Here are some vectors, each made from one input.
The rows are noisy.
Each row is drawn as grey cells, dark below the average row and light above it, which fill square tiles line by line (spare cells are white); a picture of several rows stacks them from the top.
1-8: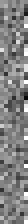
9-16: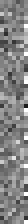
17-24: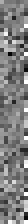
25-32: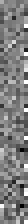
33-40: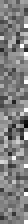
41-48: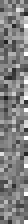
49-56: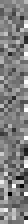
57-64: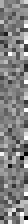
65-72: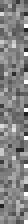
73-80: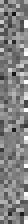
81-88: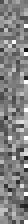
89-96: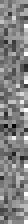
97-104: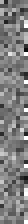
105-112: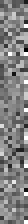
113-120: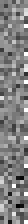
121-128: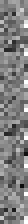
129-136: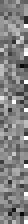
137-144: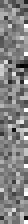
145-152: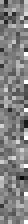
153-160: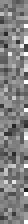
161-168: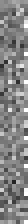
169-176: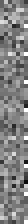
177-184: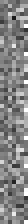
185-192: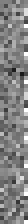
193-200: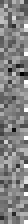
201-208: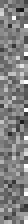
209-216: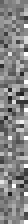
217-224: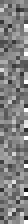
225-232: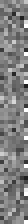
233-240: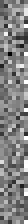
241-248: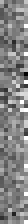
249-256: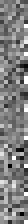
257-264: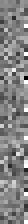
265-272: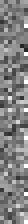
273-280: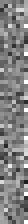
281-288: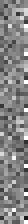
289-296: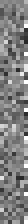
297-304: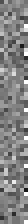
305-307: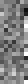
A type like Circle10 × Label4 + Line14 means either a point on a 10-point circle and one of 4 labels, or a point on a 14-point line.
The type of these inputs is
Bool × (Line6 + Line9).
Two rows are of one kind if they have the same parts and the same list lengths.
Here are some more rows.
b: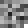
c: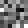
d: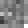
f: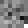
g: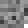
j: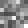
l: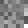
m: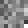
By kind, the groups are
b, f, l, m
c, d, g, j

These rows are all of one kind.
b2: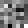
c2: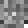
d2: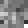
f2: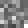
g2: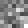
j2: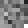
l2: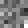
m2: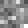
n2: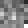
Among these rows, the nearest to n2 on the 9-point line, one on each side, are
d2 and l2.
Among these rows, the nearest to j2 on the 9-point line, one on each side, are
g2 and l2.
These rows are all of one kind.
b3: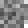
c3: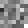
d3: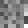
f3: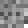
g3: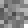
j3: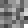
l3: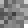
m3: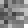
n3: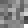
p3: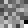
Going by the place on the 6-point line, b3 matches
c3, f3, l3 and m3.
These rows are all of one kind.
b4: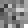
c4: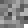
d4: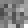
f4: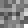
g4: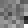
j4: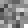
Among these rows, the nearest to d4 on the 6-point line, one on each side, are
b4 and g4.
